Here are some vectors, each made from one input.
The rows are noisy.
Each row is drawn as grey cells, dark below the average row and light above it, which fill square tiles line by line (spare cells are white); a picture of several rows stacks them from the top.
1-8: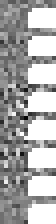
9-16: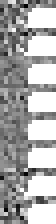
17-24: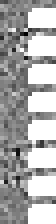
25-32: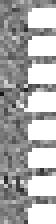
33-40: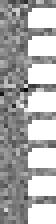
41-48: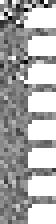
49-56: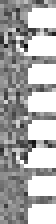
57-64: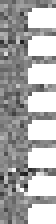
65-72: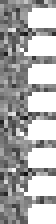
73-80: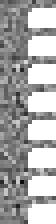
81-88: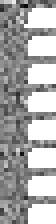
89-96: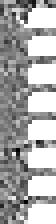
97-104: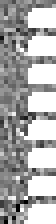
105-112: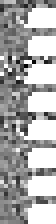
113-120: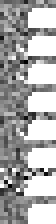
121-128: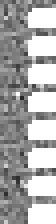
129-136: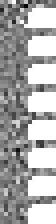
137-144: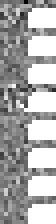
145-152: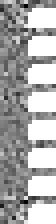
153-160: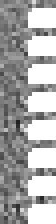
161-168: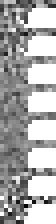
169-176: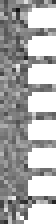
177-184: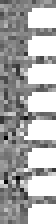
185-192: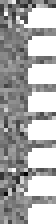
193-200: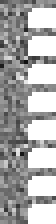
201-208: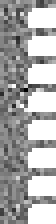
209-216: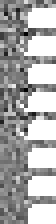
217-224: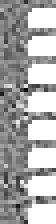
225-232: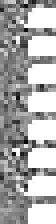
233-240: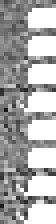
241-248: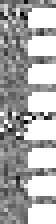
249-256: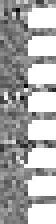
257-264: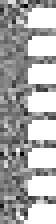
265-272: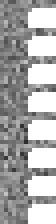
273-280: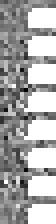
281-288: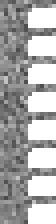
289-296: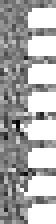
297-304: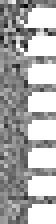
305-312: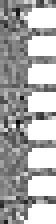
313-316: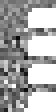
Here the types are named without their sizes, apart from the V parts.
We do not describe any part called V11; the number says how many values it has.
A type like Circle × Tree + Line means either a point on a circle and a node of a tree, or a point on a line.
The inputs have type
List(Bool × (Line + V11)).
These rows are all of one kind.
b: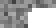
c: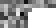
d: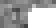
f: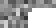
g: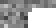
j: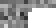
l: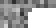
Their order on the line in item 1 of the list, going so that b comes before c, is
l, b, j, c, g, d, f.
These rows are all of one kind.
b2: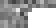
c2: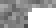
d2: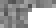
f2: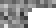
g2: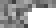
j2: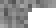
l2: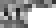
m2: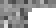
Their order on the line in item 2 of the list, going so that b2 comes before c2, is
l2, b2, c2, g2, d2, j2, f2, m2.
